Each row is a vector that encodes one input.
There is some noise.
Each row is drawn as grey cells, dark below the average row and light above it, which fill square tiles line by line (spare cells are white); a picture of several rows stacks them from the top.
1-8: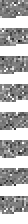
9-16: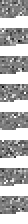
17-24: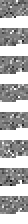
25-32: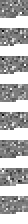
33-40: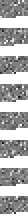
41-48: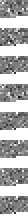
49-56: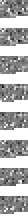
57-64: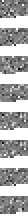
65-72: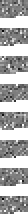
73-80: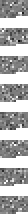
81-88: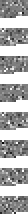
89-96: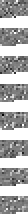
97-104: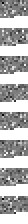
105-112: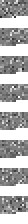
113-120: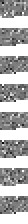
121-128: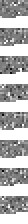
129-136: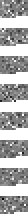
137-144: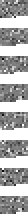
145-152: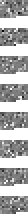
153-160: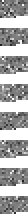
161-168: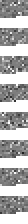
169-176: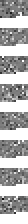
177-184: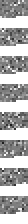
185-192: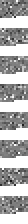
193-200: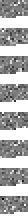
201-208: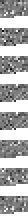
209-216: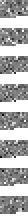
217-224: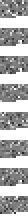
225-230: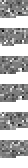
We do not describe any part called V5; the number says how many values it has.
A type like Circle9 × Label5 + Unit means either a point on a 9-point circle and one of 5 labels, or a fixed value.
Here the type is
Bool × (Line6 + V5) + Line4 × (Tree7 + Unit).
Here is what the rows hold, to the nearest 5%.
About 55% of them hold a point on a 4-point line, together with either a fixed value, or a node of a 7-node tree. The rest hold a true/false value, together with either a point on a 6-point line, or a value of V5.
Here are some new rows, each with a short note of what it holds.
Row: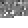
a point on a 4-point line
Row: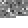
a point on a 6-point line and a true/false value
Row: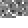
a true/false value and a value of V5
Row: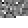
a true/false value and a value of V5
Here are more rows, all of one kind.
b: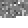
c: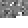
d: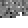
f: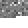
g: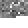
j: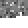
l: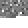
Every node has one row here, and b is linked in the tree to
l.
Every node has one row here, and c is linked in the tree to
f and g.
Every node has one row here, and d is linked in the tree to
j.
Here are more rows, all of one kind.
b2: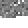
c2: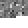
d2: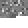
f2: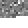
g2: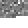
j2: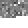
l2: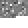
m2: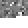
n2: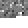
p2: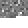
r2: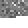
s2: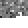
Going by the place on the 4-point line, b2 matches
j2 and r2.
